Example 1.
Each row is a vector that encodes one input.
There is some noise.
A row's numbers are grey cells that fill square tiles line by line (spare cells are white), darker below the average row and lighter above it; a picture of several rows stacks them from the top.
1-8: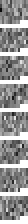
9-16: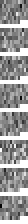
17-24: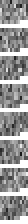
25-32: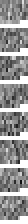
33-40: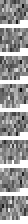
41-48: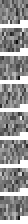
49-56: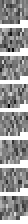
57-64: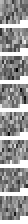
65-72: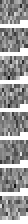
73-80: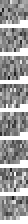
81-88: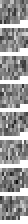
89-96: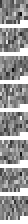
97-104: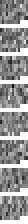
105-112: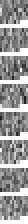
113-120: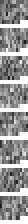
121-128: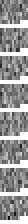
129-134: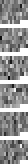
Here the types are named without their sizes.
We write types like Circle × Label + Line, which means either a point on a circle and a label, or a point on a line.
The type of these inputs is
(Bool × Bool × Bool × Bool + Tree) × Tree.
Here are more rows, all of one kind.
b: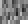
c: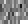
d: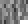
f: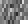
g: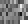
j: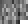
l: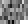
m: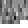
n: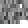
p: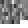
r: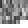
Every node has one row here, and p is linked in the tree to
b.
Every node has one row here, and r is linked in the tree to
l.
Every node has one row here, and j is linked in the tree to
b.
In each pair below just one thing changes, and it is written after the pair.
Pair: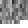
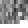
one of the four true/false values
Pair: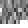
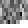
one of the four true/false values
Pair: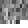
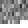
the node of the tree
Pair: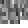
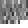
the node of the tree
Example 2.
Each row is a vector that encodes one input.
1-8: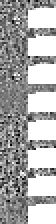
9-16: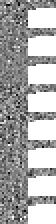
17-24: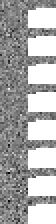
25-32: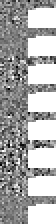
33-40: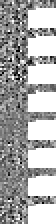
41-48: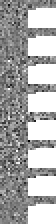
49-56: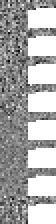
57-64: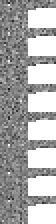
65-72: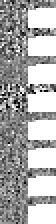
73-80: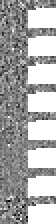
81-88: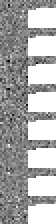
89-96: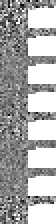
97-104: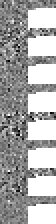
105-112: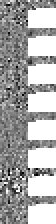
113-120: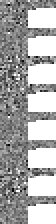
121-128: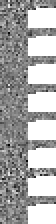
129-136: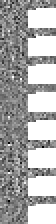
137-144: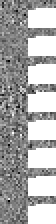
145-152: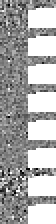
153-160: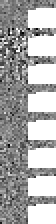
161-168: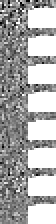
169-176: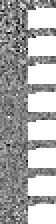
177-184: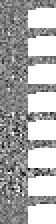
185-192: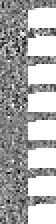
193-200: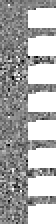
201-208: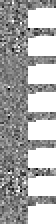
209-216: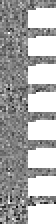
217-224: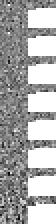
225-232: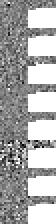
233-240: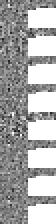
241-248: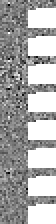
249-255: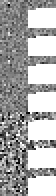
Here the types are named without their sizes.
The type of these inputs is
Circle × Line × Line × Tree.
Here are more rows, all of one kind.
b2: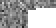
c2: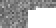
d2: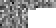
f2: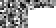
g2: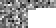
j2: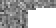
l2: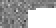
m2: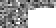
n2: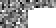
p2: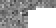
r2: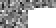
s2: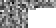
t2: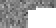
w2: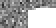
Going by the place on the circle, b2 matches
d2, j2, l2 and s2.
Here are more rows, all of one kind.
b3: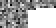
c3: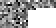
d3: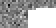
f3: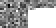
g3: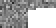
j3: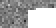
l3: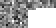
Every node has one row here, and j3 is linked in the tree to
b3, d3 and f3.
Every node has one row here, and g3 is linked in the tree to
b3.
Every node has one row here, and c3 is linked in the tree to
f3.
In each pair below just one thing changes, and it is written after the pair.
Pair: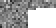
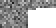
the place on one of the two lines
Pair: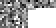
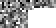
the node of the tree
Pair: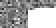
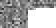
the place on the circle
